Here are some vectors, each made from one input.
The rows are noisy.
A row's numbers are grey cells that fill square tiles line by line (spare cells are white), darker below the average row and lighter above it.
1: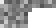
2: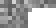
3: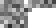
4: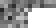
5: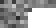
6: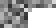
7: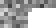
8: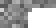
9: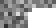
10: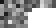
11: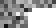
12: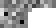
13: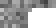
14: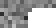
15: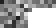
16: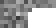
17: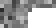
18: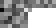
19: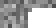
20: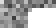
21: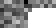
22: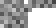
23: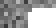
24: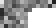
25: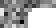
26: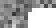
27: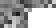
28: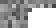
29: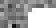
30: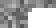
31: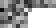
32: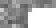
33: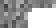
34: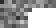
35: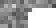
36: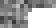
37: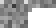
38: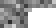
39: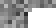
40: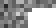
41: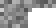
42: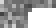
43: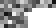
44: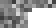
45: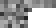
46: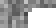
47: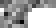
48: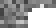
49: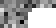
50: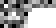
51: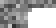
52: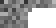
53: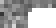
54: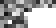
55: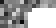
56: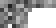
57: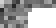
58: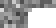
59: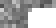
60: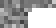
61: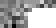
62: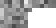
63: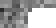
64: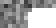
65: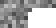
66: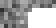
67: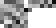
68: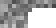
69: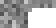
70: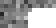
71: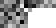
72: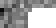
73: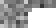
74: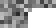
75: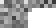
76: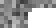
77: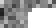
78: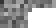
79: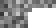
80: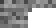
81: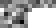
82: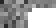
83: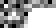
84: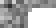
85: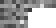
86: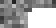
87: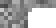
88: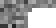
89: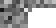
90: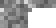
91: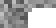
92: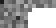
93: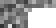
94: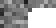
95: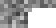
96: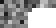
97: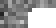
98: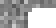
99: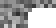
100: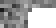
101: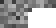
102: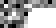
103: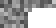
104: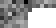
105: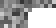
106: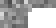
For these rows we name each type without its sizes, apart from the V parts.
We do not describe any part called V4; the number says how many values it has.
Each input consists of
a list of items, each a true/false value and a value of V4.
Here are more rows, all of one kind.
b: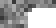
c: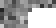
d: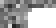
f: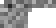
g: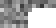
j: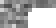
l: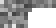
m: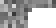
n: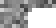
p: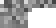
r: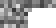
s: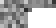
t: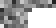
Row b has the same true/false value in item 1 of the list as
c, d and t.
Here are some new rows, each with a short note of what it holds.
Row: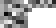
a list of one item
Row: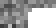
a list of three items
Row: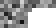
a list of one item
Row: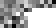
a list of two items
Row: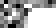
the empty list
